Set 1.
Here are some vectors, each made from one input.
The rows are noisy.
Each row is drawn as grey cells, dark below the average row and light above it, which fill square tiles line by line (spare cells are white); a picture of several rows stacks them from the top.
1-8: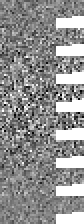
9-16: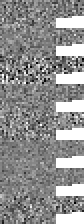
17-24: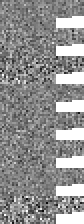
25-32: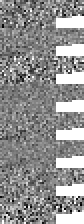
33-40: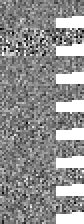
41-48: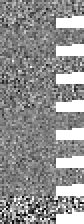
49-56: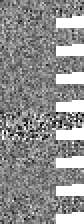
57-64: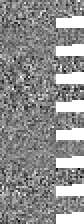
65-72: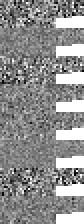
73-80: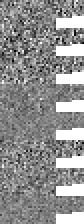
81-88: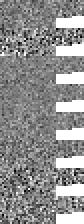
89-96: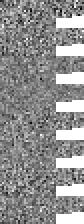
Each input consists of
a point on a 12-point line, together with either a point on a 6-point circle, or a fixed value.
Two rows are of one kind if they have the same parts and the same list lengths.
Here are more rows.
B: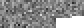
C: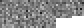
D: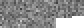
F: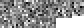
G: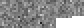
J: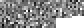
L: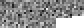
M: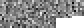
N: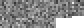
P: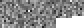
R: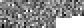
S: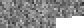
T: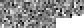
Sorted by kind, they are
B, C, G, M, P, S
D, F, J, L, N, R, T

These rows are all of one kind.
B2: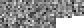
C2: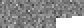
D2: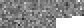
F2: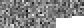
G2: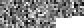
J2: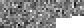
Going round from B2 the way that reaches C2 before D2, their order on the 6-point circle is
B2, C2, J2, D2, G2, F2.
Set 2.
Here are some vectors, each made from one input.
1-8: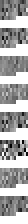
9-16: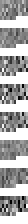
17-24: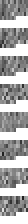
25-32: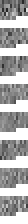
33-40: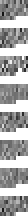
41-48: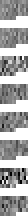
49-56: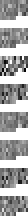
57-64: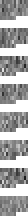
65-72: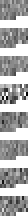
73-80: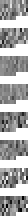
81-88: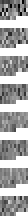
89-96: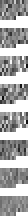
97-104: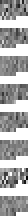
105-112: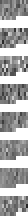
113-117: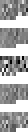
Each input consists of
either a point on a 12-point line, or a point on a 15-point line.
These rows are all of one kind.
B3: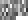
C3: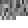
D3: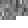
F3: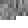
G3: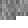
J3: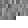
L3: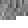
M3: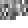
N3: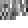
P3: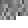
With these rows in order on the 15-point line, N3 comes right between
J3 and P3.
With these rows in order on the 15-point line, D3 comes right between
C3 and F3.
